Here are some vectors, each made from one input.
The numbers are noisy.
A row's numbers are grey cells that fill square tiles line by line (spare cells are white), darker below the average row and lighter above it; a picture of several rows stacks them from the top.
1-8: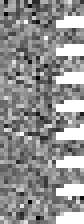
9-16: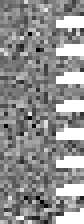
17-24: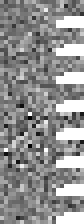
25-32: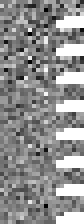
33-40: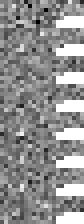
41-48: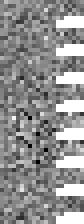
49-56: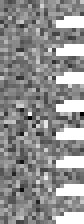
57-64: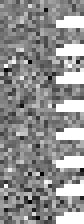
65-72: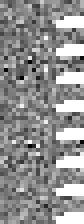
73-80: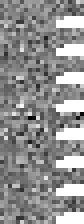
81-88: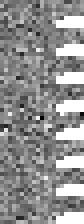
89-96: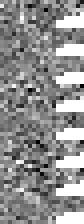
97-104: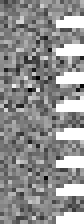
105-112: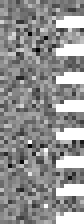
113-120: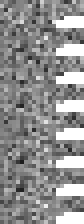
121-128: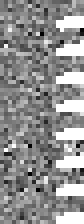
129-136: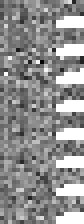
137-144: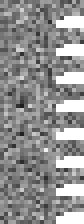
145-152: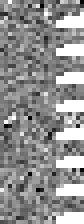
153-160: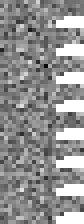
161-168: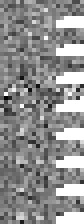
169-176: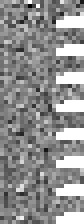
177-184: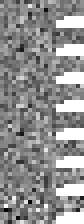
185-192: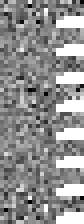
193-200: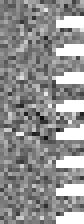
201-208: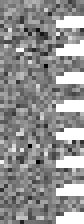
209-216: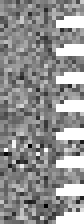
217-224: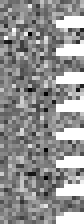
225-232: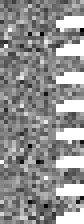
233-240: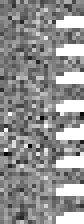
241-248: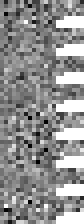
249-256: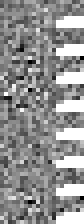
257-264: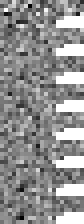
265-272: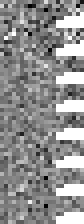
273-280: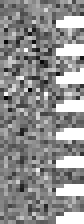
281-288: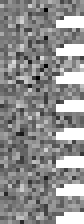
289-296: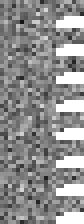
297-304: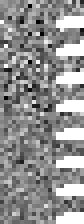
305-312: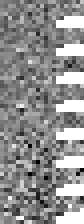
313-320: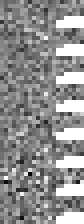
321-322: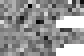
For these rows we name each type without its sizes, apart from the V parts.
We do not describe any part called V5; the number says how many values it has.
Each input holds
a true/false value, together with either a point on a circle, or a value of V5.
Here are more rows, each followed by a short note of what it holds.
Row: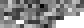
a true/false value and a value of V5
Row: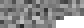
a point on a circle and a true/false value
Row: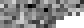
a true/false value and a value of V5
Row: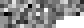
a true/false value and a value of V5
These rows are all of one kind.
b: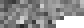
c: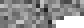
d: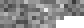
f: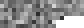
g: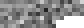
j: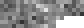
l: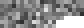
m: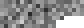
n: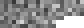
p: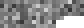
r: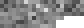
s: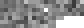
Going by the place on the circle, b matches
d, j, r and s.
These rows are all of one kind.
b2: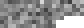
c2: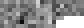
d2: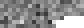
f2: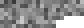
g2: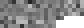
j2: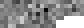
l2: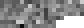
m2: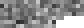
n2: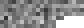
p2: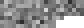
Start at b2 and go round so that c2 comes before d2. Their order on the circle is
b2, j2, m2, n2, c2, g2, l2, f2, d2, p2.
